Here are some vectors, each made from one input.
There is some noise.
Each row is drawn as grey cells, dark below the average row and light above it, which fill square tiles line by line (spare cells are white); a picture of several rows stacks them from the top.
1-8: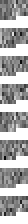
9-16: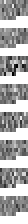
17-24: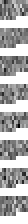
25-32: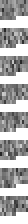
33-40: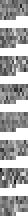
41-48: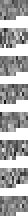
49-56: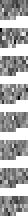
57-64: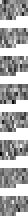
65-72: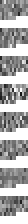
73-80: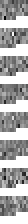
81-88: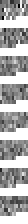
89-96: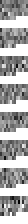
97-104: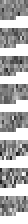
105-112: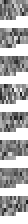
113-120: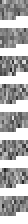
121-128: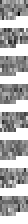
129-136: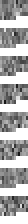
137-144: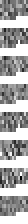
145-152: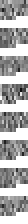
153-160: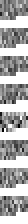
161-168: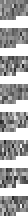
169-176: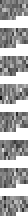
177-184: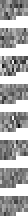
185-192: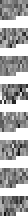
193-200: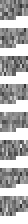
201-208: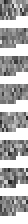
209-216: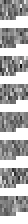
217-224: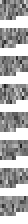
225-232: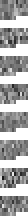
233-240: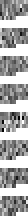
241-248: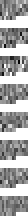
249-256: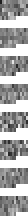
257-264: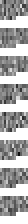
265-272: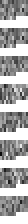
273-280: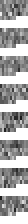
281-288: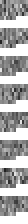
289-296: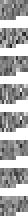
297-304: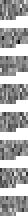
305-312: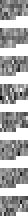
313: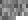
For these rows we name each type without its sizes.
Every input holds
a list of points on a line.
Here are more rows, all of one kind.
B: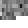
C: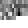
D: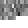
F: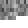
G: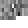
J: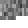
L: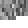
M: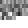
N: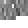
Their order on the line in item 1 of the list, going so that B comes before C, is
F, B, L, N, D, G, C, M, J.
